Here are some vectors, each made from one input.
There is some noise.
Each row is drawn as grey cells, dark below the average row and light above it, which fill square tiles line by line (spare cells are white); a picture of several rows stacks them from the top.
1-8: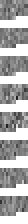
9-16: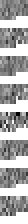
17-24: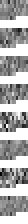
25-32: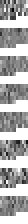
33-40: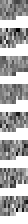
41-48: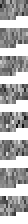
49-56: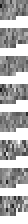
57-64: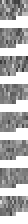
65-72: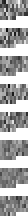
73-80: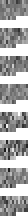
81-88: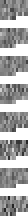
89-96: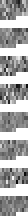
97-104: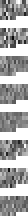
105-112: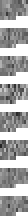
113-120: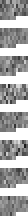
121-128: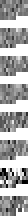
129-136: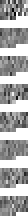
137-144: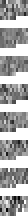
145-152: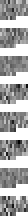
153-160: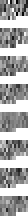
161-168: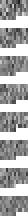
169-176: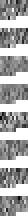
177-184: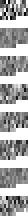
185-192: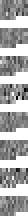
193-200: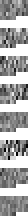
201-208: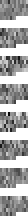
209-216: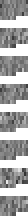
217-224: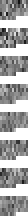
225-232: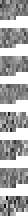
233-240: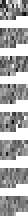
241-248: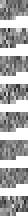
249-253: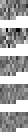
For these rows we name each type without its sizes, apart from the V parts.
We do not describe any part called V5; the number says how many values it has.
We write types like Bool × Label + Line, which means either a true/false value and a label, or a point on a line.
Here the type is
(Circle + Unit) × (Circle + Unit) × V5.
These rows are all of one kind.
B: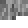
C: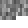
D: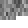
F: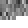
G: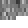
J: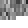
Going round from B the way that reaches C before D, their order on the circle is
B, C, G, D, F, J.
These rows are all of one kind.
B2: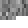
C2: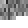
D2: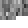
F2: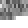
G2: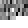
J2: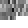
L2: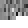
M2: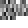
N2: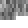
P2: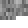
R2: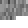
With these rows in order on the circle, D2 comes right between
F2 and P2.
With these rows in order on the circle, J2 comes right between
B2 and N2.
